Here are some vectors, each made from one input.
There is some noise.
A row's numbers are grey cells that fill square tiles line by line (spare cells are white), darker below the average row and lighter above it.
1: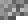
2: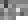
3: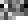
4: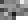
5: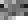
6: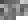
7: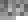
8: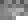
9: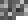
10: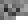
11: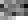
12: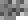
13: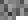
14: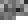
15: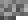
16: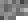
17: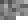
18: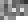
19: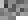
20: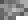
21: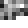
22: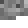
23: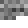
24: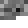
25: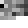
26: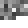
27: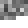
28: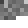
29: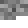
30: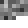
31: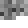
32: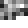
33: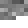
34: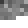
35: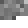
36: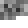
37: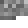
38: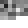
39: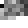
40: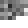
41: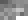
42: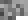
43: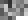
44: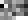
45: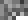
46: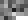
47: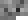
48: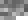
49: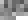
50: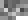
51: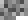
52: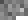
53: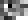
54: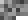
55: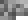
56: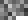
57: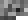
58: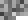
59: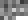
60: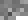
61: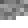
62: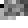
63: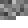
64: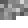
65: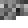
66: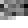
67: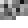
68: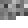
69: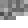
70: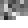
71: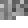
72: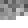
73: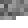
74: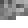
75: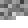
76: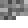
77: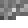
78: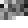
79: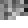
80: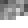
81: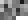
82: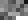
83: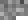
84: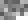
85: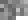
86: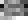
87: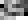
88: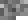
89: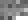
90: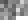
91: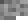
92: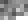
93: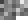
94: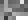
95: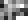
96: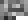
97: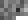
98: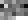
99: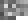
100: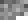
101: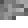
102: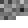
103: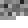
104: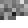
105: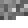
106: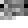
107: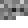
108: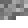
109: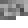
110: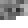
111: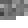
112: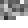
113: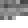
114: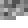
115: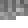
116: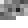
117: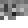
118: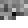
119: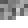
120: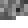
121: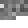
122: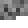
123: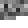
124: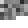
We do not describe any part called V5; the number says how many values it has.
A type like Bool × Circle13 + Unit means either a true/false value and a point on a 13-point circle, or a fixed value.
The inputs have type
List3(Bool × V5).
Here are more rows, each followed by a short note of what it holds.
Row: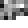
the empty list
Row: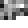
the empty list
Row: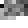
a list of one item
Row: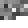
a list of two items
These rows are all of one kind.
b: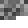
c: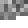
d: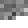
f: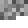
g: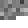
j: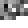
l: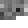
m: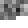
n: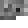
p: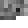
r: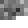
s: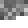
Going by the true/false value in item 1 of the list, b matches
f and s.
